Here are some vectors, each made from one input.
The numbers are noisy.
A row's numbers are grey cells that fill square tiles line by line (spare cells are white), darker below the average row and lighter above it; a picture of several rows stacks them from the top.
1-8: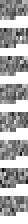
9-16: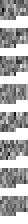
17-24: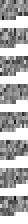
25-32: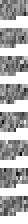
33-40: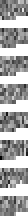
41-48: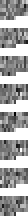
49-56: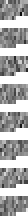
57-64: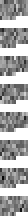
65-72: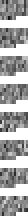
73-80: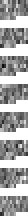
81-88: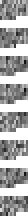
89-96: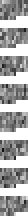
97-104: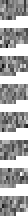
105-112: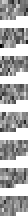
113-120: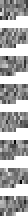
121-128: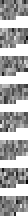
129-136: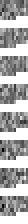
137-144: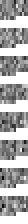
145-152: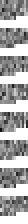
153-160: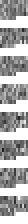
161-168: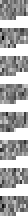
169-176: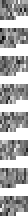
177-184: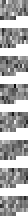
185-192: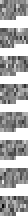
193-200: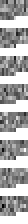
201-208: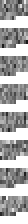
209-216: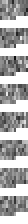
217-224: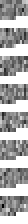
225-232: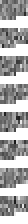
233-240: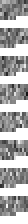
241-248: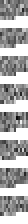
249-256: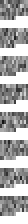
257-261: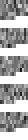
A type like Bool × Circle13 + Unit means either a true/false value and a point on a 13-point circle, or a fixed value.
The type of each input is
Bool × Line9 + Label8 × Label8.
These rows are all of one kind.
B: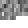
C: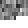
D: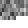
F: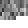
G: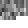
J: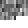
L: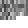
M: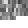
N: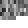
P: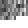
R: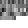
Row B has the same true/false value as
L and M.
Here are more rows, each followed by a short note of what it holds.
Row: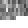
a point on a 9-point line and a true/false value
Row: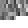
two labels (each one of 8)
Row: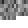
two labels (each one of 8)
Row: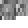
two labels (each one of 8)
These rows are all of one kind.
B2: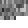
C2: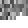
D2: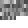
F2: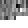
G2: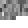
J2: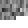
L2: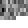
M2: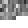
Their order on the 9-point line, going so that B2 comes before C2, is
L2, M2, G2, J2, B2, D2, F2, C2.
